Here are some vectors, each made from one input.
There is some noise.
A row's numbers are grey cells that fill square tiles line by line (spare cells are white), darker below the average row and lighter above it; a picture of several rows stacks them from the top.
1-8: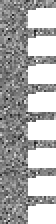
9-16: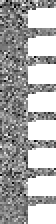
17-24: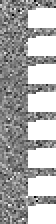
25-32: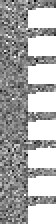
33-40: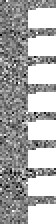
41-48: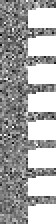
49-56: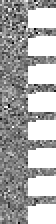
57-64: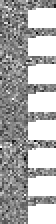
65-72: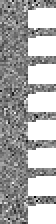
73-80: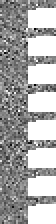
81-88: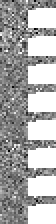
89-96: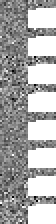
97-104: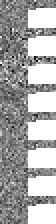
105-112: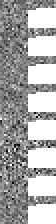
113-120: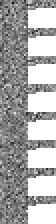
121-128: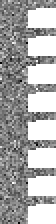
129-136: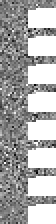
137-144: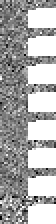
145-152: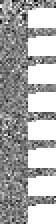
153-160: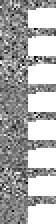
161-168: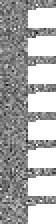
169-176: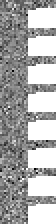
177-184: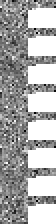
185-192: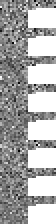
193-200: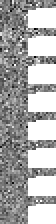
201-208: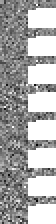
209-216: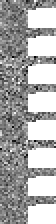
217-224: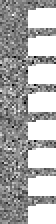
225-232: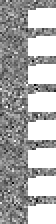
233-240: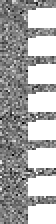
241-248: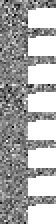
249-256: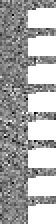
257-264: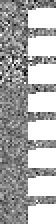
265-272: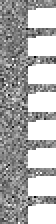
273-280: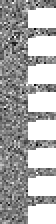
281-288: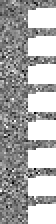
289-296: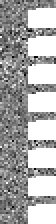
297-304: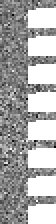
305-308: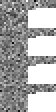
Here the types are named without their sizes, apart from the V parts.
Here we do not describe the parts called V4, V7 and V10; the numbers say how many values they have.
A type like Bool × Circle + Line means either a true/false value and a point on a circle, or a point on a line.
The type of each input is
(Bool × Bool × Bool × V4 × V7 × V10 + Label) × Label × Label.
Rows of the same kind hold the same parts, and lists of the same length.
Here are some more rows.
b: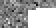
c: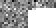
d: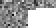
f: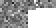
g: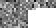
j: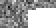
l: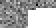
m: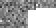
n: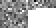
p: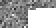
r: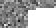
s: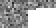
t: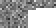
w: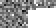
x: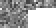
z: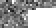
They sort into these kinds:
b, d, f, j, l, m, p, r, s, t, w, x, z
c, g, n

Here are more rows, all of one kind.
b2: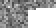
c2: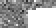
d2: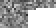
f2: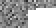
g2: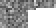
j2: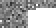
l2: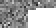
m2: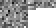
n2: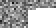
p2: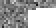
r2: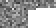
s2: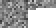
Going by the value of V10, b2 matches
j2, l2, m2 and p2.
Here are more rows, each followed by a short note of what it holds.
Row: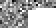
three labels
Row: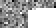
three labels
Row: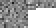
two labels, three true/false values, a value of V4, a value of V7 and a value of V10
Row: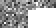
three labels
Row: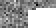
two labels, three true/false values, a value of V4, a value of V7 and a value of V10
